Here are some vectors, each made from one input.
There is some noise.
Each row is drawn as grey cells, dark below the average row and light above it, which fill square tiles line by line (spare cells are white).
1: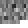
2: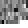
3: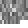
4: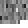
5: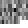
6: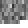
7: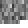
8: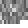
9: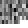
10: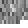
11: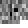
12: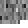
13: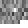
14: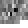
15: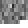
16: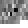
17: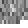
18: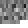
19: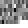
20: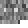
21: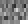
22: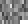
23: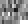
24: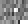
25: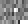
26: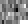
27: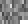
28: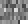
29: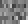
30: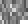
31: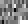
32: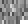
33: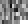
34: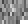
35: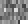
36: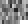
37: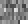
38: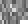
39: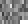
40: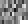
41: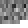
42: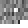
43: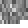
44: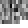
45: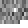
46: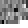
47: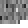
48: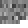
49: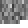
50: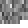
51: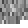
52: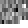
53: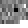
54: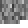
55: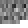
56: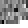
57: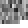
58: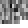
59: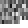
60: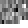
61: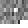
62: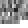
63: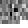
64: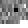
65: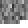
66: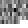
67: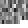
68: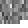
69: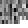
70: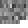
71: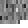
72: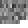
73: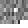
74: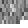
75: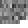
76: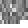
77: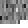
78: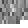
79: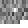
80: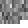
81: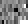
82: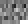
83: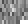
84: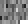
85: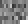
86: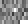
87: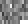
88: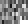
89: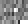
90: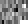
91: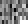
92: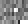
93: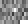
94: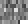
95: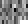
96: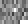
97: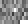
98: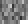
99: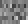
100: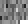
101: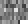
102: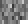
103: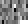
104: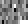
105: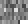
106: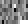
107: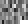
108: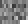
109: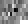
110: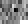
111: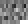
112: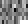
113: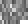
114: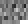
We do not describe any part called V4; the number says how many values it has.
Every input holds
either a point on a 5-point circle and a value of V4, or a point on a 10-point circle.
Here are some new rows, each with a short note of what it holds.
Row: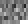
a point on a 10-point circle
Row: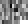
a point on a 5-point circle and a value of V4
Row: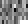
a point on a 5-point circle and a value of V4
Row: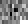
a point on a 5-point circle and a value of V4
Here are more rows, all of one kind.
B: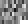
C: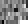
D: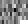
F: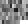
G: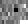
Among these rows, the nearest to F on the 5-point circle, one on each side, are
B and G.
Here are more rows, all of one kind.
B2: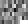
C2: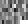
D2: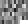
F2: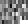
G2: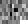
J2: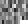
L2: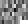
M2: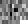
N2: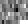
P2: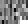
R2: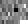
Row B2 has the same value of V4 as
D2 and L2.
